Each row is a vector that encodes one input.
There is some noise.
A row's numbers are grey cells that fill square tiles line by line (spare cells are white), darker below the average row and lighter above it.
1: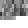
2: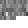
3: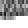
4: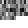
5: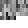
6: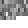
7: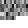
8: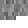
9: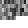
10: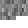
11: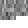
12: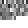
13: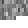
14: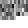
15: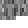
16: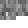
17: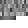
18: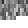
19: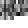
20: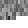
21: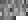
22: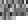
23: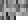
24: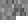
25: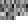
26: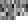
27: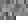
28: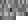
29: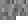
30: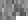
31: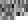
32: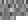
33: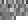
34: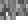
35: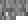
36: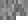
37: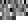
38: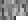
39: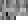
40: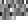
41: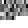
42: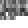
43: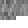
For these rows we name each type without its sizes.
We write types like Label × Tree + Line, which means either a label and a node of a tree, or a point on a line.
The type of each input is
List(Line).
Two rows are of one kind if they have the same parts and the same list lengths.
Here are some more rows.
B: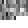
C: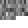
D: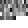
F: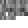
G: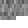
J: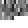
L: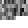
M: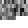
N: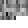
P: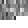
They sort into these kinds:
B, G, L, M, N, P
C, D, F
J

